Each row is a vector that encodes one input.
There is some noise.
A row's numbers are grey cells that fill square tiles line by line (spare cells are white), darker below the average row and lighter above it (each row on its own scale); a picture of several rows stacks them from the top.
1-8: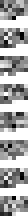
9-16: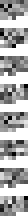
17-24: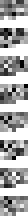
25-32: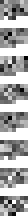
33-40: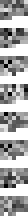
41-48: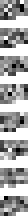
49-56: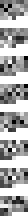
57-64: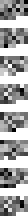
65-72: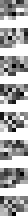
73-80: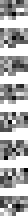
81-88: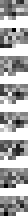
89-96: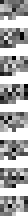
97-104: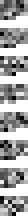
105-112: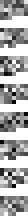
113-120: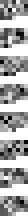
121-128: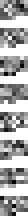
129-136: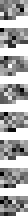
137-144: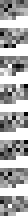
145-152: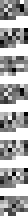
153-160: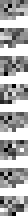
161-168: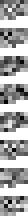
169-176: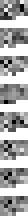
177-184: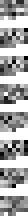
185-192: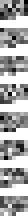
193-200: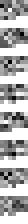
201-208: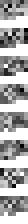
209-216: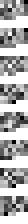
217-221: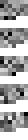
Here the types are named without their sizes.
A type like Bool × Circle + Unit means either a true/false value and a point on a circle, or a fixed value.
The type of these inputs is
(Bool × Bool × Bool + Unit) × Label + Line.
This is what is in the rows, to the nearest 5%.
About 80% of them hold a label, together with either a fixed value, or three true/false values. The rest hold a point on a line.
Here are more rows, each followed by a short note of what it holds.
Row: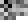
a label
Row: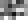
a label
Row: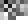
a label and three true/false values
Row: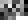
a point on a line
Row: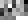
a point on a line
